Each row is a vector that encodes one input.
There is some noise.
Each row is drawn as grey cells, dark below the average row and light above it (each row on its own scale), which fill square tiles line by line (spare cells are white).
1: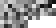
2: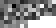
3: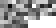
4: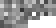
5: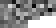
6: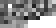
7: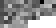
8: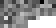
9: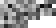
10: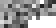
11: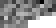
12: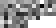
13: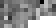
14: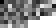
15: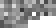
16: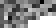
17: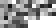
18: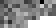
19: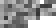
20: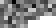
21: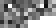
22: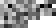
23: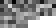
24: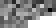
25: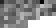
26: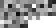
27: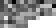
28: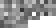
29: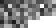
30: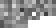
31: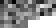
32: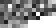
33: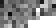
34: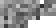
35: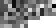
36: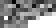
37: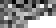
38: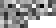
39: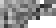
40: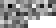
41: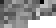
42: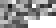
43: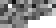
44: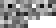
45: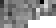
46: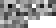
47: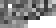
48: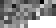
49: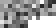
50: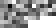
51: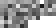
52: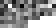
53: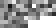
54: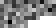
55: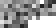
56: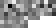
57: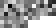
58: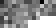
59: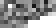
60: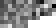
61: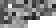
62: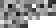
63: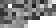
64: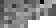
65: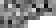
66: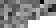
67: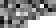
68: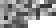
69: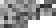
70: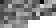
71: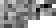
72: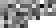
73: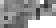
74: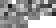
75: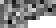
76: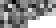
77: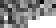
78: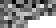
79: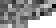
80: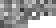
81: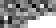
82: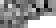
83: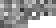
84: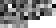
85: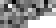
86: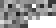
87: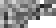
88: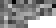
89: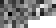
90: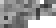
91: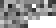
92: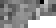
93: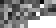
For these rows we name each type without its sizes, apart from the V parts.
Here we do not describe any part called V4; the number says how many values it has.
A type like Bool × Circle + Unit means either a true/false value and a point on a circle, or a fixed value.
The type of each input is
List(Bool × V4).
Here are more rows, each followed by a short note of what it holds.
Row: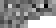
a list of two items
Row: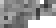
a list of one item
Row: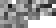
a list of one item
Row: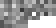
the empty list
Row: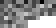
a list of two items
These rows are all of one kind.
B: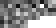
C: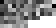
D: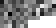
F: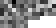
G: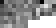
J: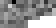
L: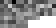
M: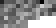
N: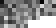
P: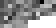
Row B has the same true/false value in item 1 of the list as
M and P.
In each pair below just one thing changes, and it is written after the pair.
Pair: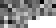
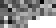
the value of V4 in item 2 of the list
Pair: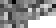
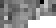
the true/false value in item 1 of the list
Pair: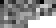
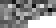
the true/false value in item 1 of the list
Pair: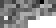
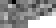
the true/false value in item 1 of the list
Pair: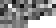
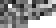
the true/false value in item 2 of the list
